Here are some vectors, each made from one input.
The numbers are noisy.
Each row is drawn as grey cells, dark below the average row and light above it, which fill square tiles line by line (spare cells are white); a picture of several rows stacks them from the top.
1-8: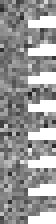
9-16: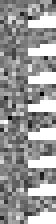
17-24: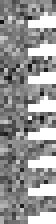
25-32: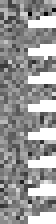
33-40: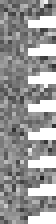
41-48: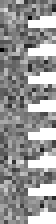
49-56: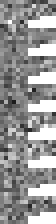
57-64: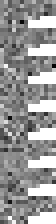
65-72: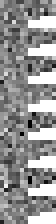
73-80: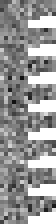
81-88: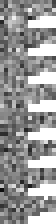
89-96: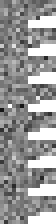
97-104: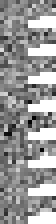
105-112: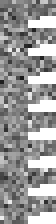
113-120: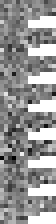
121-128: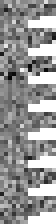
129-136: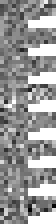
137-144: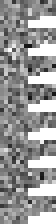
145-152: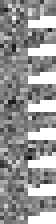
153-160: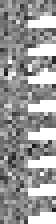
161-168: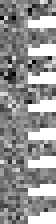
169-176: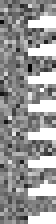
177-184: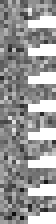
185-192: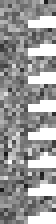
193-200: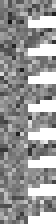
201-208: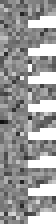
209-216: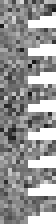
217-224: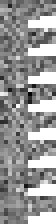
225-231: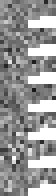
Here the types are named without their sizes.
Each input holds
a point on a line, together with either a point on a circle and four true/false values, or a point on a line.
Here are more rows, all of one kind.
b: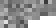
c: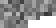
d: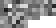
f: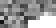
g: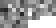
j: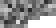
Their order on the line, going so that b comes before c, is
f, j, b, g, c, d.
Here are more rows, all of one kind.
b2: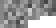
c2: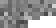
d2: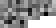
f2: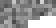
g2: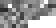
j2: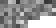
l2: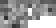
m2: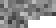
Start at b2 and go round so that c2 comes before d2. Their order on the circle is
b2, c2, m2, d2, j2, f2, g2, l2.
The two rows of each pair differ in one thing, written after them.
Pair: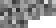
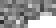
the place on the line
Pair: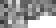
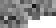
the place on the line
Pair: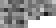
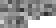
one of the four true/false values
